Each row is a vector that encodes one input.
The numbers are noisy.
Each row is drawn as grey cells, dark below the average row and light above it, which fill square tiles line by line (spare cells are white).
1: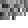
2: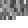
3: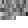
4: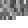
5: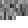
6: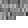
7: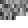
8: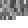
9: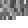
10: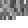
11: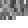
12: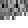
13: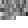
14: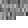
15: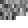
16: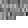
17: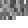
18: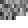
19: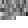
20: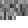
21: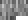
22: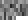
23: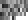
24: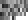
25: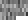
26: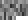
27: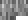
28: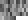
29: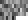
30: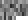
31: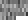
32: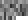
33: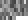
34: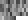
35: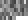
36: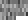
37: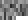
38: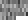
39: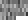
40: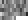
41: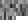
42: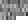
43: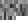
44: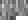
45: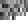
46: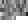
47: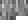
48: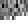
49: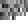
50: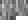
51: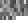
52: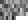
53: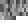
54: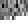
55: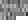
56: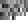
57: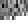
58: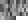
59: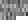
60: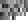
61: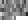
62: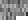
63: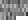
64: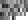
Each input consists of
a node of a 9-node tree.
